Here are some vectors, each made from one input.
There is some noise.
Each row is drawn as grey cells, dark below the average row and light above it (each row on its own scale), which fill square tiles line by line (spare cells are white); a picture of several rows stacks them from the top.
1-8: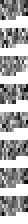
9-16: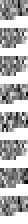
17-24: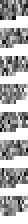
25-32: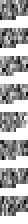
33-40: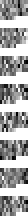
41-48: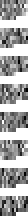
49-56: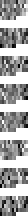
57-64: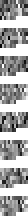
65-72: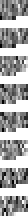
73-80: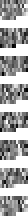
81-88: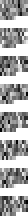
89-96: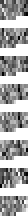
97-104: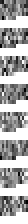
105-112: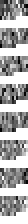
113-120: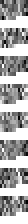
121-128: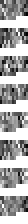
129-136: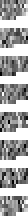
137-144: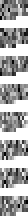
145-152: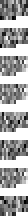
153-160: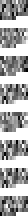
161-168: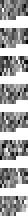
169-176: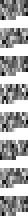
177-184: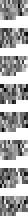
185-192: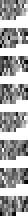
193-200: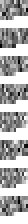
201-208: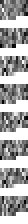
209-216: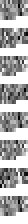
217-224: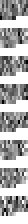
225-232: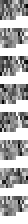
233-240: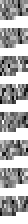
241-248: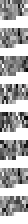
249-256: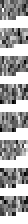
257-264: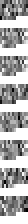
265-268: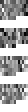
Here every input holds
either a point on an 18-point circle, or a point on a 15-point line.
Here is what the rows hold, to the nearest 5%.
About 55% of them hold a point on an 18-point circle. The rest hold a point on a 15-point line.
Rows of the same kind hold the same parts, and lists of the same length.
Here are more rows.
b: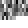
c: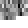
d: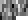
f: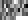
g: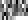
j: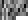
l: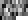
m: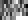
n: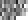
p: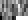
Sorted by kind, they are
b, c, g, n
d, f, j, l, m, p

